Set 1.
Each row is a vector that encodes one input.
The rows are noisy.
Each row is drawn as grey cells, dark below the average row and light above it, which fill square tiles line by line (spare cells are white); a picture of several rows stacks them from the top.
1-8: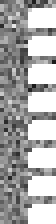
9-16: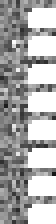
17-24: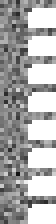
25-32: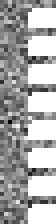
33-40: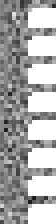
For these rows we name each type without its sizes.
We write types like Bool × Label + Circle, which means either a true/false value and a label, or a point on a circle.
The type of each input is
Label.
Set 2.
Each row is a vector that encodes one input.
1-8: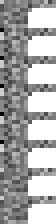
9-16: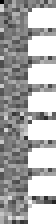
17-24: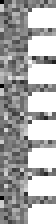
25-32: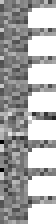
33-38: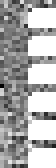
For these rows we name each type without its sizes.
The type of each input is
Label.
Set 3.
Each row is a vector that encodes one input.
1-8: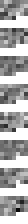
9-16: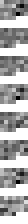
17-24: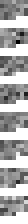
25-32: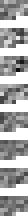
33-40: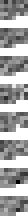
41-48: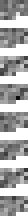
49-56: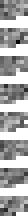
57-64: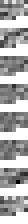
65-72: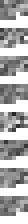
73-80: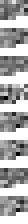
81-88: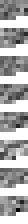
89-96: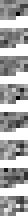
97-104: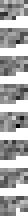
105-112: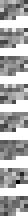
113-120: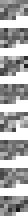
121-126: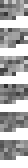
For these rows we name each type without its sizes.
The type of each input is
Line.
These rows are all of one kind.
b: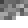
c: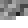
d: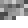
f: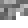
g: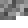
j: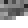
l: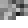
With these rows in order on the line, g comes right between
b and f.
